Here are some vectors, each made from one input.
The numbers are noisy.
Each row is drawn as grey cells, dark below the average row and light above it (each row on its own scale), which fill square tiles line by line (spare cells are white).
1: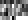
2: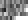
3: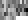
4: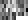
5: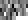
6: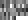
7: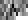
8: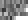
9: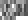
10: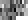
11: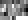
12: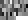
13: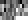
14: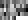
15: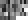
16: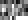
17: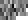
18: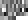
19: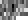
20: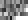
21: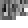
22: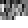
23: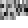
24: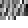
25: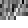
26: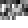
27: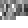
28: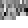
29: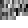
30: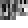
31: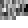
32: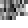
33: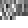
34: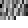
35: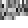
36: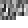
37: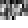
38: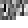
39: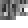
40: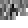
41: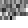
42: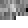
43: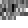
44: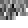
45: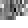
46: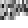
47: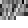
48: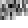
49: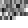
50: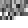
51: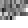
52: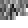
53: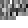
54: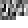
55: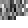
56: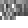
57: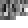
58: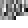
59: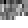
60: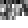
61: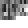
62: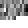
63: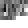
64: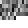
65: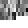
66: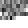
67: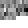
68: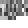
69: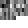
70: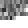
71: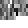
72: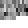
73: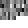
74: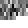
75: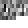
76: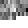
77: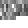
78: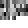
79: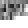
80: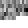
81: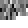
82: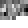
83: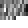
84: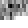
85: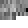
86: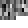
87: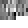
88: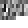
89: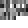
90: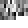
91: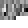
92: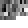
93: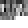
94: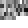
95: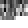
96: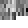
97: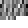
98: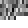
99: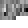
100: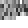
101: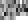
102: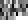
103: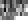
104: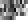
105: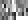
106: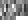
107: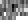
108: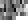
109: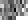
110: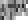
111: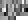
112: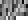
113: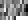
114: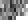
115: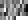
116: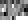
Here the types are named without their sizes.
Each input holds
a label.
